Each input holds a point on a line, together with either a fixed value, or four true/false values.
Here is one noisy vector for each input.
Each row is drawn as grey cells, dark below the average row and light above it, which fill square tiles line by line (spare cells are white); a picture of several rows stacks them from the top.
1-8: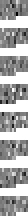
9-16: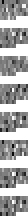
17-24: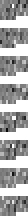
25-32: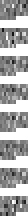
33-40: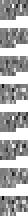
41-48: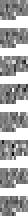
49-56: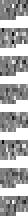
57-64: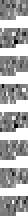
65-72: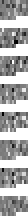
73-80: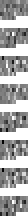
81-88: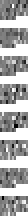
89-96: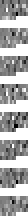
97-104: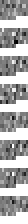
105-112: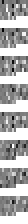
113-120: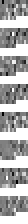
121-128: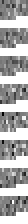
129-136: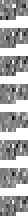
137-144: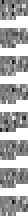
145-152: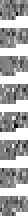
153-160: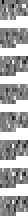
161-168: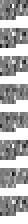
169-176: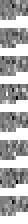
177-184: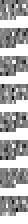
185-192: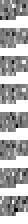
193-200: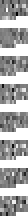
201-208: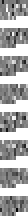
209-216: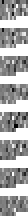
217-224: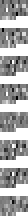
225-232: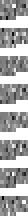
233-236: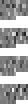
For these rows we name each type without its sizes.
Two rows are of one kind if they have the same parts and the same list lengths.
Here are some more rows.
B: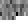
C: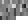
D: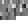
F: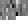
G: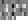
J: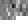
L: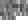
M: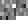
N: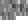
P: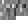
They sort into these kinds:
B, F
C, D, G, J, L, M, N, P

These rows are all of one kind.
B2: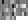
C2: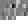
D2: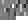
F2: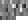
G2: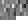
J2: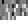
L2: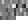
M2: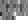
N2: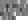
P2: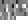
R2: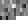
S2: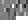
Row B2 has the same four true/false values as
F2 and N2.
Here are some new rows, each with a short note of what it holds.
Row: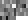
a point on a line and four true/false values
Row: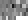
a point on a line and four true/false values
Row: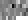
a point on a line and four true/false values
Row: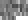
a point on a line and four true/false values
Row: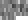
a point on a line and four true/false values
